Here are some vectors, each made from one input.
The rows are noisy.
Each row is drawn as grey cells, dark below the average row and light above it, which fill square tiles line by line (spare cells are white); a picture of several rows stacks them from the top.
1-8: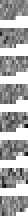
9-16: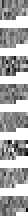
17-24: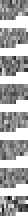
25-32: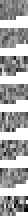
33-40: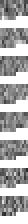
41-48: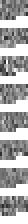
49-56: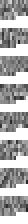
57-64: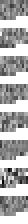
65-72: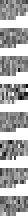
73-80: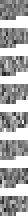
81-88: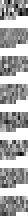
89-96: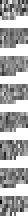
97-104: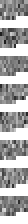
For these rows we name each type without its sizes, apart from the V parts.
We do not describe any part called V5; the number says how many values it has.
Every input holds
a list of items, each a true/false value and a value of V5.
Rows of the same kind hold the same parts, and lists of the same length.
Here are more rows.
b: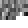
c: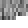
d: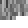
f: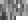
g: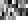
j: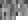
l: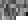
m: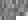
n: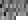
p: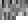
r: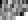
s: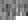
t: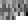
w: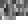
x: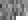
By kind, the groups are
b, c, d, f, j, m, p, r, x
g
l, n, s, t, w

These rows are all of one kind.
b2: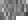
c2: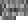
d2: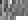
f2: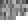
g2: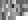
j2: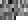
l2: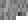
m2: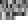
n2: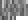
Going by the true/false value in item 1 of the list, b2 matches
d2, m2 and n2.
